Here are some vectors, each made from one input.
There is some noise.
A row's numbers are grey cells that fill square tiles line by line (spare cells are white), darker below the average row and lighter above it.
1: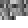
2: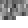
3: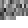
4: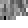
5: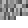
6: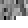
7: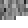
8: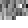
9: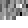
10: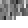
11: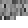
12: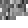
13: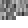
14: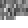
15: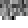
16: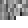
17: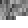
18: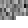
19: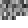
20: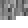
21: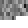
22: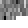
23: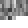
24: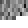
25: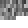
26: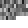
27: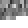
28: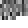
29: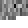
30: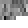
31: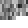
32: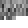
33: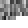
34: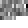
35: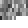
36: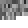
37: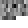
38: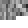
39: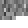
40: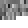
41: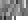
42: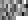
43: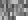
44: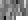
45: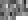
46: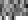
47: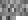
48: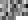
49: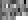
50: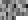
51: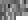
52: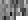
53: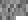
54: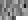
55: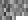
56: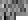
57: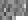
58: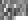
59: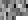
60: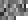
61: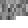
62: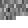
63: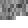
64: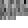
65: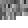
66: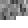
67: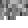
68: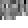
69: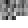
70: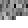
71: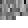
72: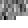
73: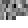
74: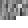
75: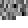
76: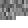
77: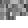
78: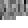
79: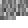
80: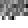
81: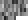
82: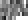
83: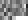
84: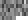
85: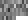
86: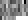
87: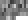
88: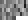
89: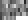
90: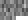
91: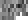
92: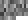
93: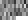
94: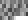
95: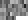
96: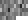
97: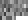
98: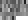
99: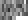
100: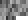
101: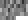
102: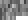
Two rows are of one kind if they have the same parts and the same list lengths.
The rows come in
2 kinds.
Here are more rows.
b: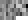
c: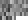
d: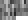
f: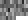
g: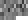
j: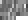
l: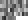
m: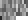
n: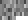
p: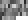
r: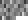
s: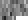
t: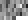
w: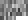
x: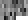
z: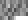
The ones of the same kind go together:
b, l, t
c, d, f, g, j, m, n, p, r, s, w, x, z

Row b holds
one of 4 labels and a point on a 5-point line.
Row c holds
one of 4 labels and one of 6 labels.
